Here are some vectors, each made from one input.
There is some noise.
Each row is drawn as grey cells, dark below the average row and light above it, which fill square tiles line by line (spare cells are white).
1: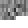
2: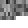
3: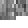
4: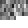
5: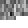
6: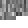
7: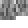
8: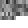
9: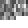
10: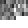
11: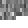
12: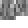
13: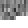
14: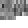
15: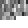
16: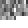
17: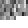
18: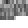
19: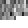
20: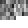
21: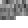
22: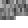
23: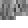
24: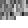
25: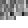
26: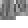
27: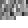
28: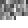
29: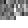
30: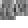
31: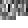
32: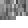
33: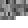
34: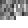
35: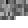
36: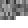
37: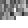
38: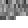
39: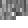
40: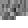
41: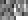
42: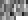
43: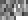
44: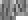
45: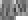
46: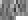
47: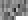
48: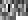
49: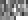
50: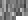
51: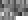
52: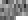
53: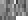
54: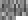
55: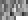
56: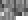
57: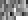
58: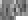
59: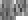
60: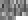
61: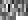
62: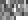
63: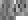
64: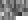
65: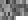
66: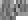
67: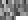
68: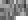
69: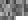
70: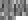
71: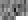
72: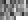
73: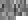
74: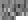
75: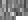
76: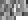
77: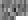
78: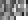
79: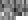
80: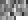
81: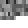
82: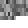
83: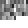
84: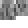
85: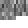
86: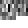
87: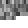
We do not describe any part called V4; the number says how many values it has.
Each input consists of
either a fixed value, or one of 5 labels and a true/false value, or two values of V4.
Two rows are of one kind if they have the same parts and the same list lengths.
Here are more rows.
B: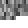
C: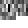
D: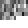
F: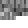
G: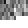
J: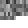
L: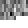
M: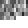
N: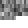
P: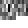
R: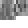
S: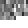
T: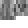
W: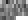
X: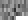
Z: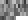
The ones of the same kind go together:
B, F, J, N, R, T, W, X, Z
C, P
D, G, L, M, S

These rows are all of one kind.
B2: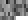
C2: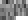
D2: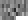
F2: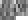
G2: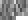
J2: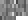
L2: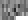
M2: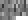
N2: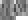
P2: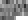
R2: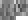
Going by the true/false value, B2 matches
D2 and L2.
